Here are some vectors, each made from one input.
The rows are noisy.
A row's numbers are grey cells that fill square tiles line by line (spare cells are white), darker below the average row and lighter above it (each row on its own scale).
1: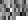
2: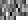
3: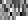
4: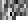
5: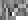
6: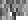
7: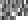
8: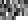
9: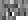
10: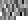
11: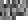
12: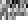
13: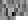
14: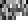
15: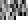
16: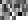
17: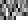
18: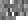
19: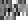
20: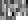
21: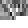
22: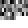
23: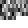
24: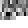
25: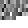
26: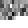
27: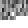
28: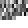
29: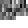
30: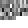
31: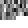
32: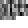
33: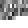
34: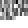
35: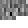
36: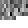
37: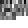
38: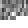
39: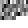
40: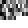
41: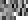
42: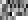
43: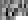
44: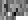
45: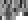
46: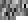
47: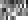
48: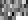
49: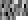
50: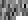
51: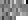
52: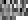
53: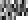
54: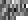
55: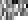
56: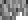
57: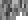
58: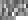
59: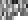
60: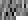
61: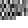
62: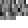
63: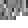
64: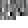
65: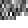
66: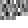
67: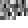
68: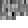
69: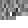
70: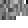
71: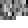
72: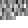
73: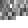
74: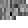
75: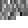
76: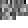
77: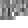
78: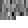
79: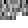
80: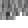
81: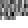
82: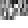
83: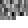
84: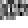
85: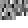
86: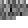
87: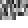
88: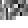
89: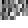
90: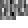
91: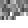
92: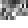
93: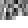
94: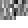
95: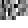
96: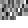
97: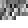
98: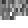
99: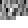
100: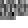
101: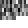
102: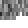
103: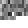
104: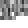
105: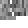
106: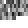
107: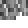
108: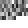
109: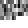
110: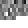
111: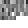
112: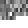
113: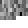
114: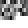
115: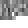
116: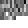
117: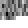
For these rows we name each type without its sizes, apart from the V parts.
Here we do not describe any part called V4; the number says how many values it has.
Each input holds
four true/false values, together with either a node of a tree, or a value of V4.
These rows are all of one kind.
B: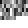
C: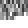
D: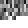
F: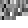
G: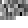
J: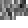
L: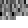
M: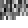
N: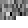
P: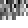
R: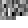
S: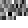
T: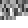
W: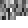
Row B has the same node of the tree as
D, F, T and W.
